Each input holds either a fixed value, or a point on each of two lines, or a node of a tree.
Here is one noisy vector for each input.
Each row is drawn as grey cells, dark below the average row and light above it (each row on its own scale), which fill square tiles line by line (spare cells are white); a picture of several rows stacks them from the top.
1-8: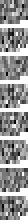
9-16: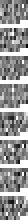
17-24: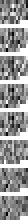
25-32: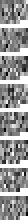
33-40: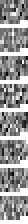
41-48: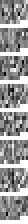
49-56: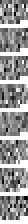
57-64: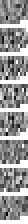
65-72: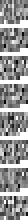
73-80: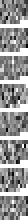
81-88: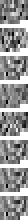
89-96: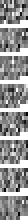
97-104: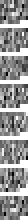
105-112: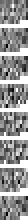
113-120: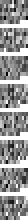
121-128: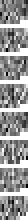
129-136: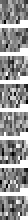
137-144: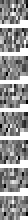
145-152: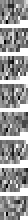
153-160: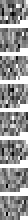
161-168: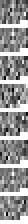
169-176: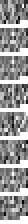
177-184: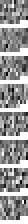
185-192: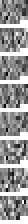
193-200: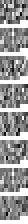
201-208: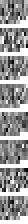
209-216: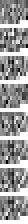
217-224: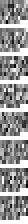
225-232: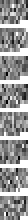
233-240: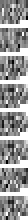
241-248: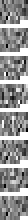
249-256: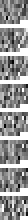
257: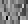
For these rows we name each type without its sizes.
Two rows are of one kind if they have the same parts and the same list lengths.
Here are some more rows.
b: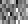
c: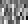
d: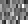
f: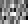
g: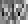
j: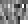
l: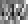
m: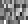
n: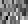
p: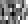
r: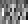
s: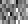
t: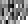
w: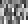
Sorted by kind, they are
b, s
c, d, f, j, m, n, r, w
g, l, p, t

